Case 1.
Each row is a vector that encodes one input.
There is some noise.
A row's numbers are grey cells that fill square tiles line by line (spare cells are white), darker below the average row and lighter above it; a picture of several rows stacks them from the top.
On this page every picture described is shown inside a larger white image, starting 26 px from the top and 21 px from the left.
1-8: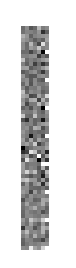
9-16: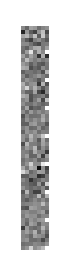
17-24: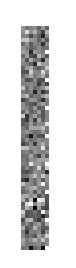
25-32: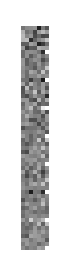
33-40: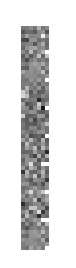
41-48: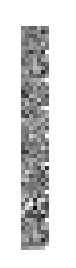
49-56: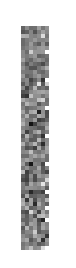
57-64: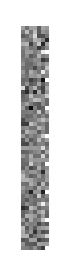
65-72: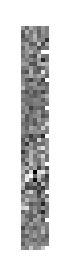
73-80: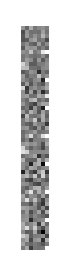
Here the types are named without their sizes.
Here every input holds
a list of points on a line.
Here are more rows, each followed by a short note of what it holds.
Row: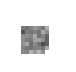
a list of one item
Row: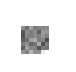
a list of one item
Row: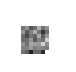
a list of two items
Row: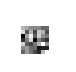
the empty list
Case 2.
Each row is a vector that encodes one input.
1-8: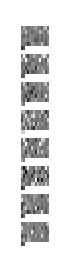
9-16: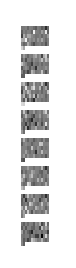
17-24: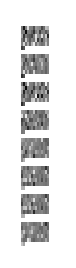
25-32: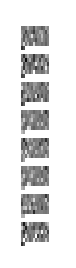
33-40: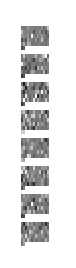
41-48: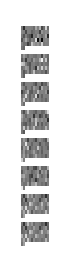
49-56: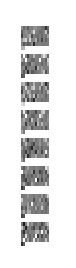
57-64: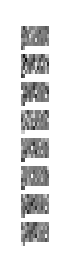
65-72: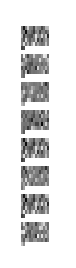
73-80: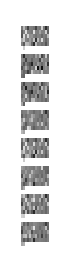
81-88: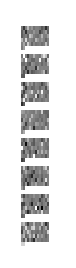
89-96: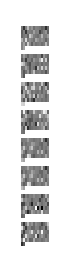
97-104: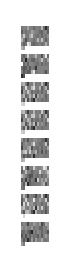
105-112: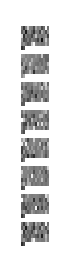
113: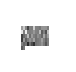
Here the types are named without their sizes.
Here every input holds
three true/false values, together with either a point on a circle, or a fixed value.
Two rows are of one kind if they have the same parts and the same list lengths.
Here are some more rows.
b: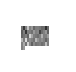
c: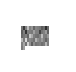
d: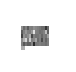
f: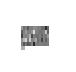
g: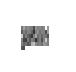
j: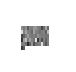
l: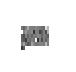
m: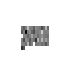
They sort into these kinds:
b, c, d, f
g, j, l, m

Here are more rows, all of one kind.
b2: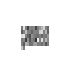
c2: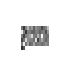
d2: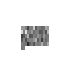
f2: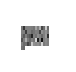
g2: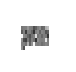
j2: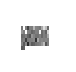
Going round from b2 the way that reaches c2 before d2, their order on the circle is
b2, j2, c2, d2, f2, g2.
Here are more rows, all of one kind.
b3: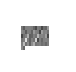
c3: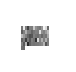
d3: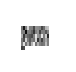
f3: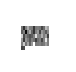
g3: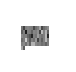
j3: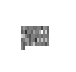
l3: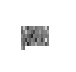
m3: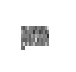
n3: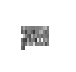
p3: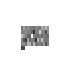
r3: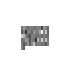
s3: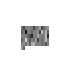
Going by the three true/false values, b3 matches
g3, j3, r3 and s3.
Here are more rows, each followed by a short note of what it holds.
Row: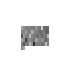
three true/false values
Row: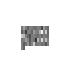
a point on a circle and three true/false values
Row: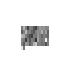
a point on a circle and three true/false values
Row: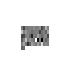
a point on a circle and three true/false values
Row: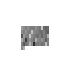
three true/false values
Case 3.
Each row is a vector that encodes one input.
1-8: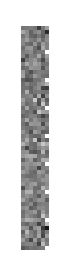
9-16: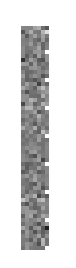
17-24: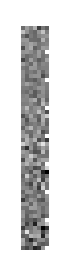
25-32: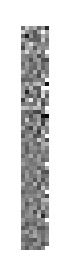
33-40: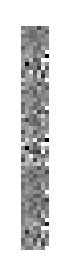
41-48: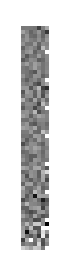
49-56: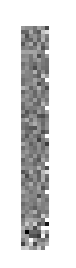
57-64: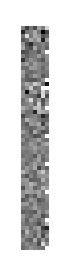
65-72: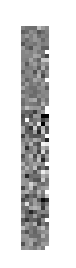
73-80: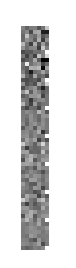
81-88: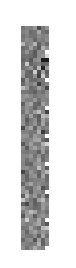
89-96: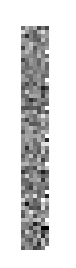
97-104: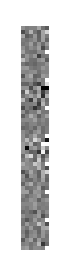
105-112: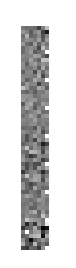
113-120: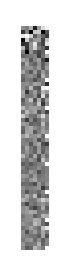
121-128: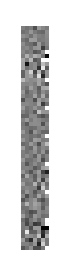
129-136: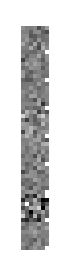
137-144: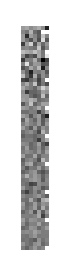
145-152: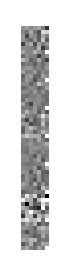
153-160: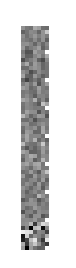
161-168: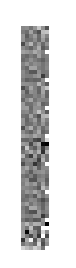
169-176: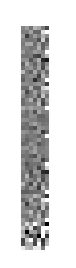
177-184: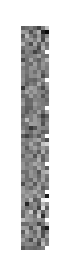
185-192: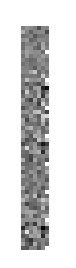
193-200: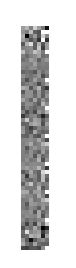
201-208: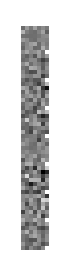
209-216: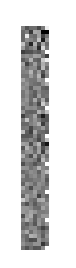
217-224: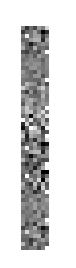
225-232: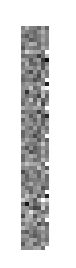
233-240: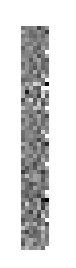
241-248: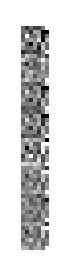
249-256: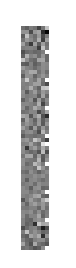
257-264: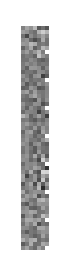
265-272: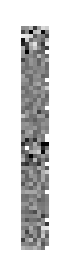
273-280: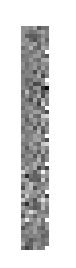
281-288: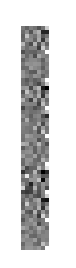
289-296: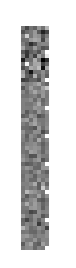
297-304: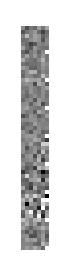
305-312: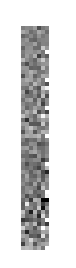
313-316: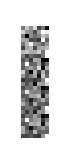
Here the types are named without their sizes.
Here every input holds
either a fixed value, or a point on each of two lines and a true/false value.
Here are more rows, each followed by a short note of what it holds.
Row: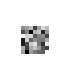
a fixed value
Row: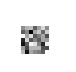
a fixed value
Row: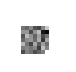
a point on each of two lines and a true/false value
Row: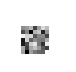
a fixed value
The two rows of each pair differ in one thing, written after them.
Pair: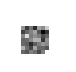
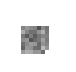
the true/false value
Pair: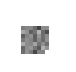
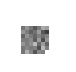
the place on one of the two lines
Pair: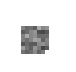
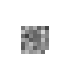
the true/false value
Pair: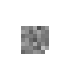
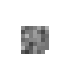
the true/false value
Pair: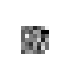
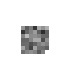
the true/false value
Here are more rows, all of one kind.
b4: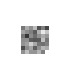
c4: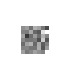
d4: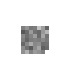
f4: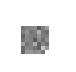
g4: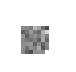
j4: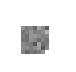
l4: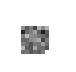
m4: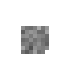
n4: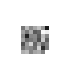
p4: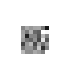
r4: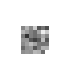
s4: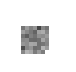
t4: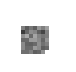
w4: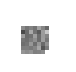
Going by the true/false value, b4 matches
f4, r4 and s4.
